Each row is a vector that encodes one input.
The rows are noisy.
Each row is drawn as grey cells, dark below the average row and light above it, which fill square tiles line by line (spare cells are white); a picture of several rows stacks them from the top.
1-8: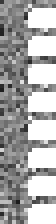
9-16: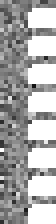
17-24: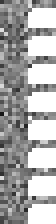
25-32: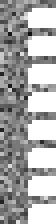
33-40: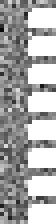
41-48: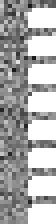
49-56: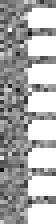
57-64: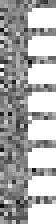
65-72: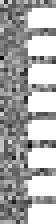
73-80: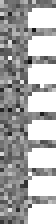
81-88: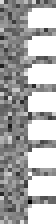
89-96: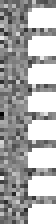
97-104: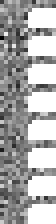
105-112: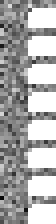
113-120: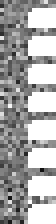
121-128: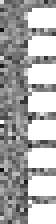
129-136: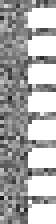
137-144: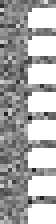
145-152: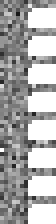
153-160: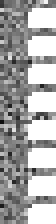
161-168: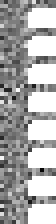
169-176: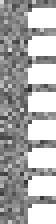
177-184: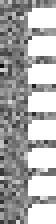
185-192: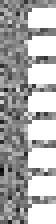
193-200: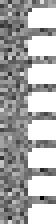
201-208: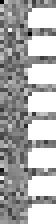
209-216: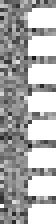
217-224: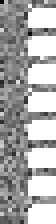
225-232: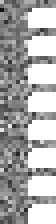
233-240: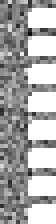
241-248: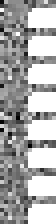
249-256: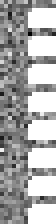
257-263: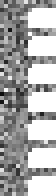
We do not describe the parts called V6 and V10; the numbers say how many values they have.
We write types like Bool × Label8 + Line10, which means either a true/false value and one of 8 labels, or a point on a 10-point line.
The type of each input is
(Label4 + Line12) × V6 × V10.
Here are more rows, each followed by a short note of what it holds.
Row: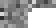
a point on a 12-point line, a value of V6 and a value of V10
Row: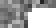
a point on a 12-point line, a value of V6 and a value of V10
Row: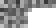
a point on a 12-point line, a value of V6 and a value of V10
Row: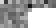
a point on a 12-point line, a value of V6 and a value of V10
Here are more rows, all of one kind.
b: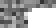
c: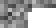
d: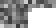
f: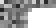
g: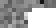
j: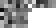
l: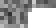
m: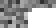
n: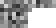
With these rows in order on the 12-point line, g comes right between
b and m.
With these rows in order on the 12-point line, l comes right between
c and f.
